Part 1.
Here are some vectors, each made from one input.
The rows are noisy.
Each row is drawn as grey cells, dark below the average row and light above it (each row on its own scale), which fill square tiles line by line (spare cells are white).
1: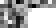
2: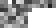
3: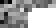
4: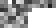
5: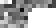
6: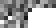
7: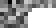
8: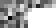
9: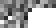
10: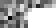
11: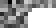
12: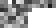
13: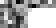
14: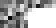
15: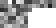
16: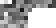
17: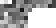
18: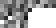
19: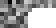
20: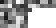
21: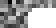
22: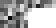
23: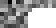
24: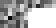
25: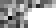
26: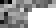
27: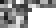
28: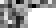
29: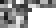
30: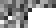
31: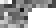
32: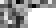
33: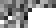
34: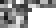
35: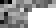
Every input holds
three true/false values.
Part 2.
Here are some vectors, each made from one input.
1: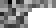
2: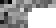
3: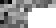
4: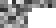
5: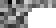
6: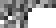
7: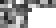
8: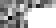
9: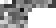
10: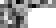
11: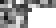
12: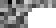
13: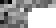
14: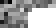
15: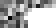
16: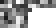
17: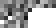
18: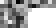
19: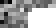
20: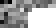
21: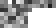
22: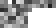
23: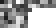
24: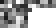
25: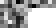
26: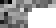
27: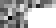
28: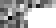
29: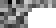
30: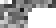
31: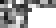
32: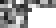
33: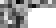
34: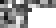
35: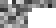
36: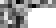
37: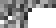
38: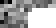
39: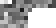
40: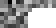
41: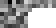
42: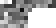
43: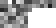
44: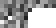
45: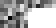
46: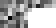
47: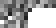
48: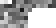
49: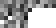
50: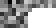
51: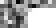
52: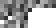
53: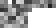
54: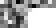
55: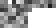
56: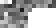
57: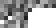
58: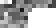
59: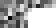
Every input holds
three true/false values.
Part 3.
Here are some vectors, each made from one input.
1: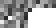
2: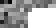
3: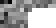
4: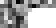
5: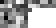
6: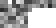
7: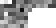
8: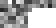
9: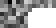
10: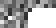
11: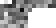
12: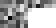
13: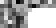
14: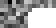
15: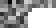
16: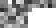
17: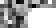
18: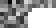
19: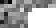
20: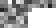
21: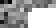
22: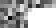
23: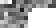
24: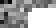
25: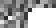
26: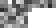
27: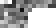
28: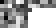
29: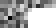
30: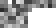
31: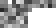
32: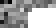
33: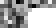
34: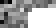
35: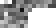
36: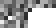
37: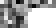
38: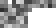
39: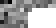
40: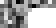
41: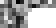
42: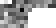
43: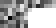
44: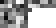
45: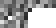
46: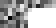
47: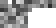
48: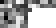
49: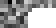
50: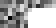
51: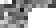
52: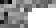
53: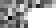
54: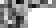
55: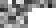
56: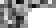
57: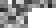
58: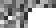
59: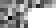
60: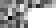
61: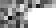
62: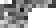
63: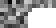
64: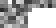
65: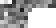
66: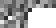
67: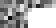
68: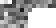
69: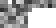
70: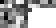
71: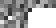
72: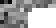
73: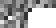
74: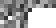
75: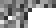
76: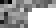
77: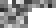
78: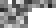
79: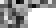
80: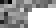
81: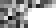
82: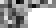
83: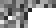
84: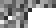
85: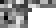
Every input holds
three true/false values.
